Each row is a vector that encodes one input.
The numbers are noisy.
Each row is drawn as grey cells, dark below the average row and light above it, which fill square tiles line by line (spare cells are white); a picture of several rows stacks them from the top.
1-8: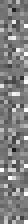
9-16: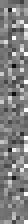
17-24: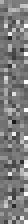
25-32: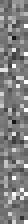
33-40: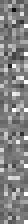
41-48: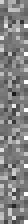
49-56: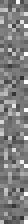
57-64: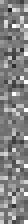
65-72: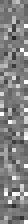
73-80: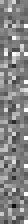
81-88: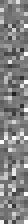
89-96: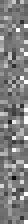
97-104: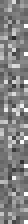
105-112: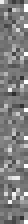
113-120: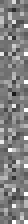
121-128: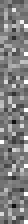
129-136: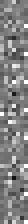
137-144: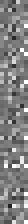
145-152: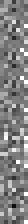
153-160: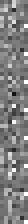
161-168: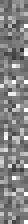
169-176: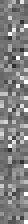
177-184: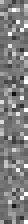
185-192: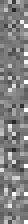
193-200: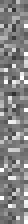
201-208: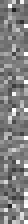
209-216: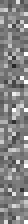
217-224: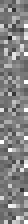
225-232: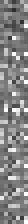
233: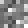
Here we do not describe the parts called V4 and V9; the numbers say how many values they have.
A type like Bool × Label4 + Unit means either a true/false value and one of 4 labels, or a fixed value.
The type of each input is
Bool × V4 × V9 + Label11.
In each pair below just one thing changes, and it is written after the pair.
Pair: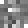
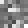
the true/false value
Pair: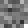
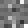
the value of V9
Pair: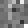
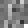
the value of V4
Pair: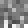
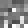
the true/false value
